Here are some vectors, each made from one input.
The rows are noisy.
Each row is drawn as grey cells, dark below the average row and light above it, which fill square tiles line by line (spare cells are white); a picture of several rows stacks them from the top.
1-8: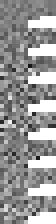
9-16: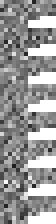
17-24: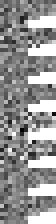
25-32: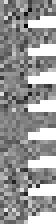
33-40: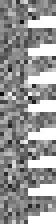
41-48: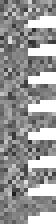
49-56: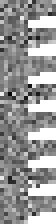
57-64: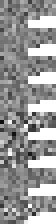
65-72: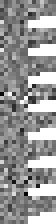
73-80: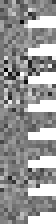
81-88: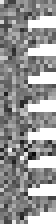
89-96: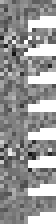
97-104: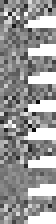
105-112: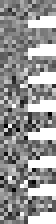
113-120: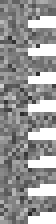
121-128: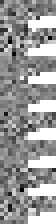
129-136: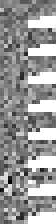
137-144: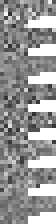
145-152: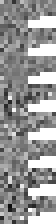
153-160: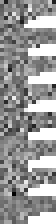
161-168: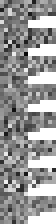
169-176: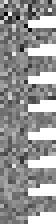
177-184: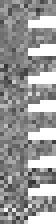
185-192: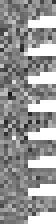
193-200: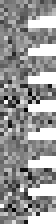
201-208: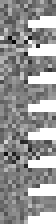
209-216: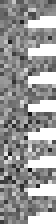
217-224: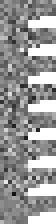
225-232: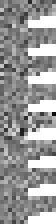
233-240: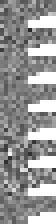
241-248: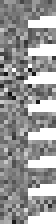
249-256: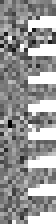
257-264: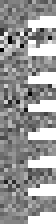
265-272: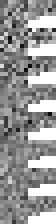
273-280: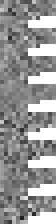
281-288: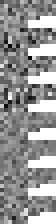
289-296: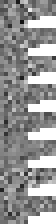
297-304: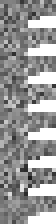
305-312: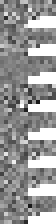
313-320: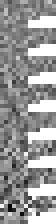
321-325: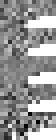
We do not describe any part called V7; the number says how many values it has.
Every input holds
a point on a 10-point line, together with either a point on a 10-point line, or a value of V7.
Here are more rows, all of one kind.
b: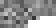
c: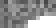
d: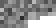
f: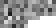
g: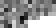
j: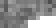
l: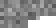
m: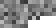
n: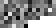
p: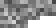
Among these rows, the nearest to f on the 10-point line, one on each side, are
m and p.
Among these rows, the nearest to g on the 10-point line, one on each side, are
c and l.
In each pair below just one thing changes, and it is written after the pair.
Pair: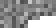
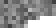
the place on the 10-point line
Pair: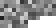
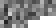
the place on the 10-point line
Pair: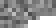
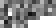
the place on the 10-point line
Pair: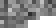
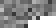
the value of V7
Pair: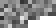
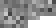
the place on the 10-point line
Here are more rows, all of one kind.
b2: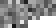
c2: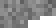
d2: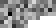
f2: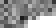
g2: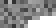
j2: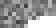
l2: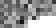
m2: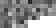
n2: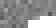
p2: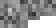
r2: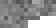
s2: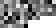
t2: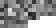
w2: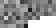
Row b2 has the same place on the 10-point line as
f2, p2, s2 and w2.
